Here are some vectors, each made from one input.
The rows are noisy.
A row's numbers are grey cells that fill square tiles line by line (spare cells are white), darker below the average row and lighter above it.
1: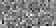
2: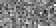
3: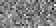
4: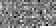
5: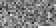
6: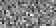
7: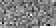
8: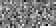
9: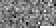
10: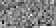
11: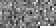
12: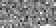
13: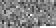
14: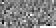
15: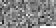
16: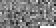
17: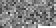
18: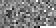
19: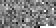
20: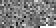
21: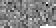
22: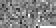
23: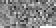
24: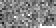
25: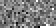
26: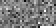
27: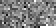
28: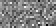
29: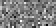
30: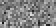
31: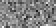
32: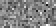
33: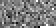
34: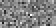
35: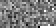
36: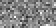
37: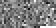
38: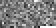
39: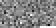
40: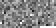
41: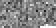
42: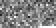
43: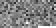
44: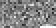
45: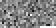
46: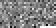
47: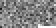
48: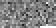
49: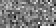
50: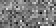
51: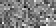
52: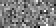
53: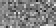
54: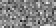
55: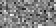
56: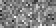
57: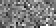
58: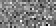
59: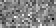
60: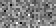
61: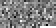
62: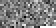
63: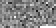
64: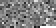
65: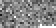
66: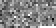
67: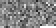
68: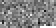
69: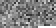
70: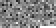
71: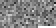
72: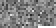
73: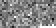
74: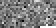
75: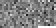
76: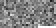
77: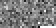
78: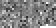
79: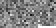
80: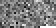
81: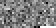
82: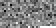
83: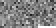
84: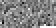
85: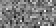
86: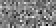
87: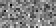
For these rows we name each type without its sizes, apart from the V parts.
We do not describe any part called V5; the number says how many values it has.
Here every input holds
a point on a line, together with either a point on a line, or a value of V5.
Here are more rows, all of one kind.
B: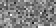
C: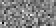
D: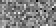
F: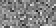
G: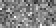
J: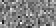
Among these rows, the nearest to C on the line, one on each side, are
B and G.
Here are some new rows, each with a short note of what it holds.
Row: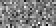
a point on each of two lines
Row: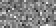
a point on a line and a value of V5
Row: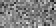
a point on a line and a value of V5
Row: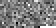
a point on each of two lines
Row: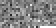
a point on a line and a value of V5
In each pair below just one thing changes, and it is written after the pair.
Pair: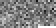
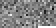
the place on the line
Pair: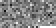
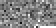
the place on the line
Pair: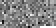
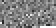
the place on the line
